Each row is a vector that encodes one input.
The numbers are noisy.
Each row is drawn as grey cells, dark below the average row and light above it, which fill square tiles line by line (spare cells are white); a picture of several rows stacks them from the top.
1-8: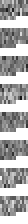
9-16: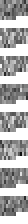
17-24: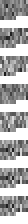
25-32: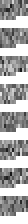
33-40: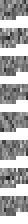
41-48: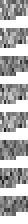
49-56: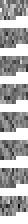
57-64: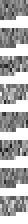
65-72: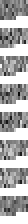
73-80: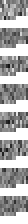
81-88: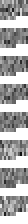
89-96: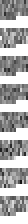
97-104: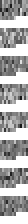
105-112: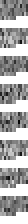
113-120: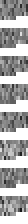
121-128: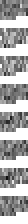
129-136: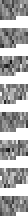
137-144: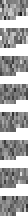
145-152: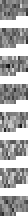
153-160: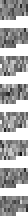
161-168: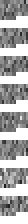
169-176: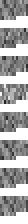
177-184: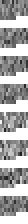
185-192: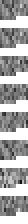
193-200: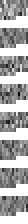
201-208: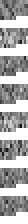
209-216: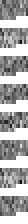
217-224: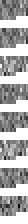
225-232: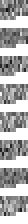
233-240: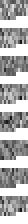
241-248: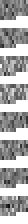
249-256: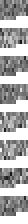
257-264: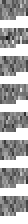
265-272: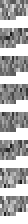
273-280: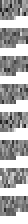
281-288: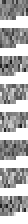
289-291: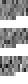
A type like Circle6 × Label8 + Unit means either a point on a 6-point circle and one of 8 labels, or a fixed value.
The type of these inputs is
Bool × Bool × Bool × Bool + Line3 × Line4 + Line8.
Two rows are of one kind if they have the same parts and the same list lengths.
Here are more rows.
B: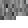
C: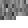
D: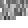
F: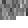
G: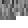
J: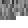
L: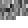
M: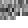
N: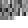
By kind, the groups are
B, C, F, G, J
D
L, M, N

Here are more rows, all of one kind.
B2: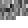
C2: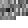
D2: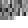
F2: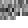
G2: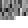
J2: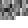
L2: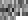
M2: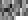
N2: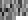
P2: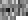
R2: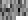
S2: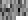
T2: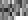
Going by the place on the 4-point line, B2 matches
C2 and N2.
